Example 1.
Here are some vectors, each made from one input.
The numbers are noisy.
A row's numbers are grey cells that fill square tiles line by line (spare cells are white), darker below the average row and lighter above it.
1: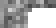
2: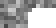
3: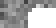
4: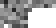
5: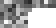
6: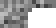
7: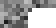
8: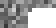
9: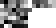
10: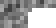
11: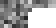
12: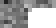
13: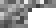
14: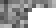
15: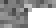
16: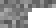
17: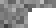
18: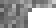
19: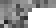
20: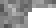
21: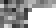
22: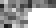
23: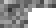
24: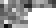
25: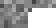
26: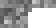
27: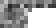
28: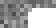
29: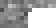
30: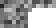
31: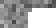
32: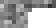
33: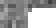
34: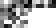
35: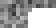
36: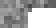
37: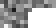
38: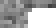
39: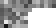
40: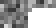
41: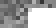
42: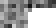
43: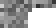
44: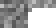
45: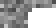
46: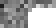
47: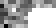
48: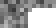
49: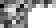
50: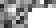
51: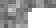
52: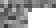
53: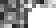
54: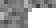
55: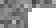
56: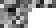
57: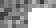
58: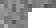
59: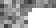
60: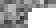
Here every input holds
one of 4 labels and four true/false values.
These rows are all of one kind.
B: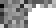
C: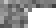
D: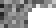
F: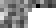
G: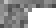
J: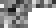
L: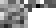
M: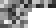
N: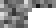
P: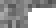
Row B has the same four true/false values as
C, F and G.
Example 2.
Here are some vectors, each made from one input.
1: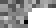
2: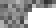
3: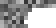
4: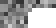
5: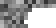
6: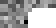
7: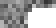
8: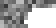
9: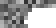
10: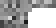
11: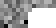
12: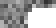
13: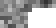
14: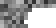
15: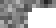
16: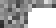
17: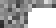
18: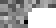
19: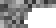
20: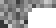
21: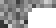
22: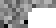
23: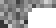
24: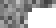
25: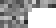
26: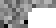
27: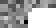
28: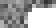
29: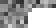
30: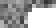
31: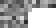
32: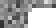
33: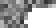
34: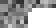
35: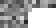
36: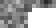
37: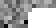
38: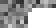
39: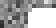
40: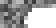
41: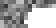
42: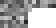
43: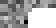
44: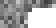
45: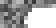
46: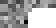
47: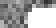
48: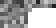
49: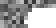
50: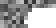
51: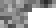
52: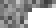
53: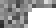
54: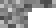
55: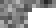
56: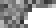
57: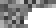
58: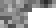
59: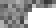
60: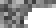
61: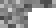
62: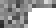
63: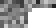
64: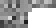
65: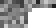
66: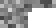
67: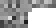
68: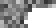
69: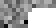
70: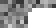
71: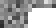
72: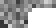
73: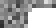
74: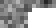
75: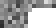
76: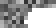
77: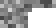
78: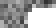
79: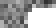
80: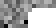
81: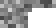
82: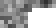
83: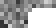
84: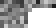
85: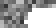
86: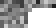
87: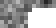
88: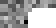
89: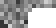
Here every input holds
either a point on a 10-point line, or three true/false values.
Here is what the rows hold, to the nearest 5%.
About 50% of them hold a point on a 10-point line. The rest hold three true/false values.
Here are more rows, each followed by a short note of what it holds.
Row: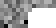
three true/false values
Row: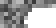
a point on a 10-point line
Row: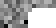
three true/false values
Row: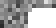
three true/false values
